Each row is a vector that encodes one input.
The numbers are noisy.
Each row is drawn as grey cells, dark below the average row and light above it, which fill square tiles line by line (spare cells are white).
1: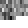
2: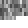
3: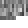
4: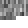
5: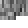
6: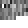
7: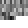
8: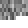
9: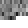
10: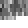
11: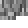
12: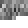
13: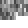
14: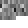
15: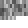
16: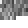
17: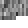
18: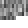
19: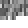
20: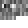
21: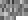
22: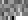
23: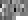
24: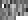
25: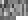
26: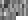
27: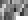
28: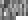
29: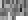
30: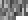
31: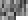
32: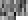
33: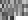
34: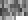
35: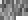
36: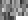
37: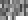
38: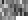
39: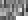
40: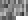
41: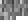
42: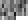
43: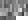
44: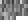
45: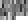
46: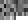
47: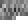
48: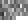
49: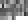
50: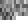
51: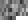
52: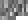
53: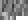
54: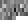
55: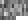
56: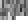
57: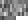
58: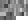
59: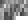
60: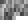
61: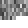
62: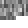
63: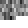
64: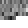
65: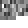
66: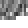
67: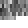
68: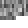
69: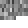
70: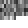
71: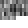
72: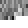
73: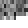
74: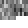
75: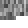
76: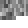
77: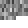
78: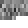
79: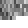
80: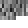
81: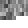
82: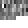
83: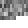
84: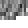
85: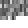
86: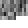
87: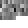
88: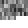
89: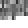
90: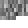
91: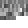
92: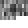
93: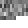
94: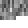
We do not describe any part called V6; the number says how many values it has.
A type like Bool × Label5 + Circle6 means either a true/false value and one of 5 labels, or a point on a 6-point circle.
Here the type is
(Bool × Bool × Bool + Tree7) × V6.
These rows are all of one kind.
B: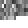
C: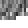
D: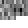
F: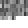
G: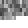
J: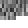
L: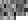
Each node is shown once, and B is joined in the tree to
C and G.
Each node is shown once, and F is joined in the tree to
G and J.
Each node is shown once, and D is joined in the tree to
G and L.
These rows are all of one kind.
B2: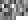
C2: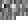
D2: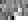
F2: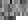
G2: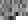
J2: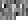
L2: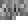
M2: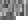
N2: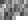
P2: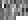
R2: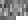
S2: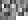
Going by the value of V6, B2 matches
C2, J2, P2 and S2.
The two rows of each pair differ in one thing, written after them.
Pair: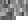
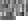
one of the three true/false values
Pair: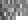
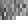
one of the three true/false values
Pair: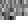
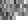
the value of V6
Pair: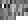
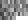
the value of V6
